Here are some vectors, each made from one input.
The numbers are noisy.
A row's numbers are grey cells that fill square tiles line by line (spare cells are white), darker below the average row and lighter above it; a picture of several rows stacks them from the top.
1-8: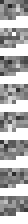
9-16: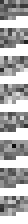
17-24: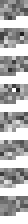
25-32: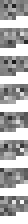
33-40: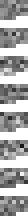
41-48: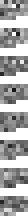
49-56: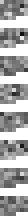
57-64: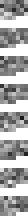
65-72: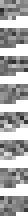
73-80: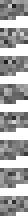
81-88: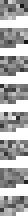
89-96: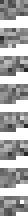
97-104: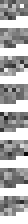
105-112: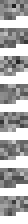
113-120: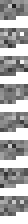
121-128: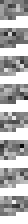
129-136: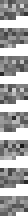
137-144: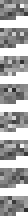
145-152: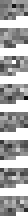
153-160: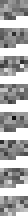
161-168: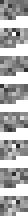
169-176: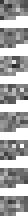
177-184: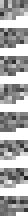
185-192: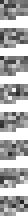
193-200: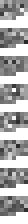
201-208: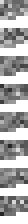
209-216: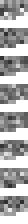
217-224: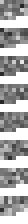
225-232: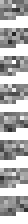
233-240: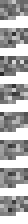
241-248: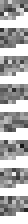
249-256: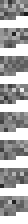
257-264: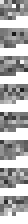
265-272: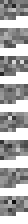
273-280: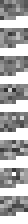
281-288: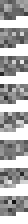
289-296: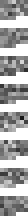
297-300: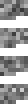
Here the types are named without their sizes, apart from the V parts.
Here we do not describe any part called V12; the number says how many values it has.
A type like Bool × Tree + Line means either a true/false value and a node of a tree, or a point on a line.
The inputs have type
(Bool × Bool × Bool × Bool + V12) × Circle.
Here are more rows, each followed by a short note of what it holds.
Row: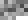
a point on a circle and a value of V12
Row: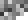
a point on a circle and a value of V12
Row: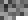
a point on a circle and four true/false values
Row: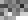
a point on a circle and a value of V12
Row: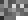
a point on a circle and four true/false values
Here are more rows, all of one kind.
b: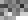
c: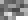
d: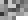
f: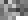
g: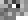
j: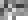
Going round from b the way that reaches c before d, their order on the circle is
b, j, c, g, f, d.
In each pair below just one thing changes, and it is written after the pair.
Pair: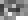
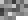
the value of V12
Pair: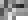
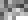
the place on the circle
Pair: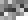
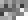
the place on the circle
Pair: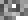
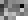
the place on the circle
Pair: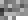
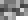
the value of V12
